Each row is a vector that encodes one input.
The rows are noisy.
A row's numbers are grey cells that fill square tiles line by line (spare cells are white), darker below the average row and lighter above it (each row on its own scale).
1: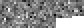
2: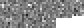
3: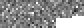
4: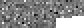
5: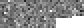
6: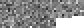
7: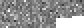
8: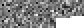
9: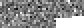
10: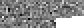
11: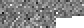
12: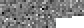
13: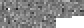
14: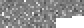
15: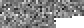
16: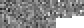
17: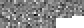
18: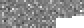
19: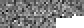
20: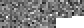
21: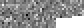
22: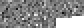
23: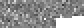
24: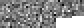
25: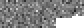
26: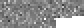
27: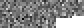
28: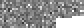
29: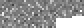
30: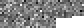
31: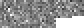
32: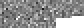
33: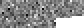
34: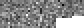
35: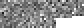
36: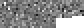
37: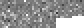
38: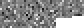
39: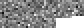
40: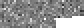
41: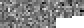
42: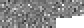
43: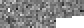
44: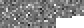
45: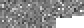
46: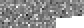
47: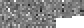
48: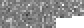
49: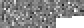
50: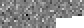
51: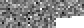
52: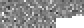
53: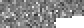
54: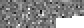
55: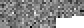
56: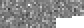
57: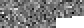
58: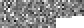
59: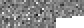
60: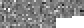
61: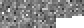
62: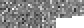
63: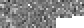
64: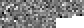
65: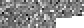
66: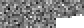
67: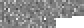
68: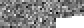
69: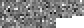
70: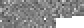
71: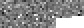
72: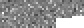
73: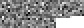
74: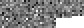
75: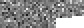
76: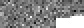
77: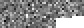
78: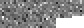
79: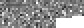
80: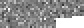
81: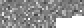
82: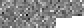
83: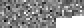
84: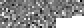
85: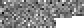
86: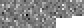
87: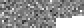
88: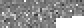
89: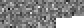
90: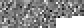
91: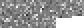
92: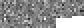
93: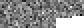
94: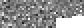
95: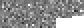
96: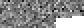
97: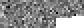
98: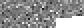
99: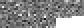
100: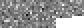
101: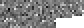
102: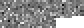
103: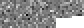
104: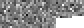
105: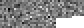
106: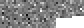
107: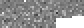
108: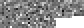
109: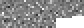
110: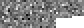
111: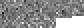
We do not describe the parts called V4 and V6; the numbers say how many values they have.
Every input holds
one of 5 labels, three true/false values, a value of V4 and a value of V6.
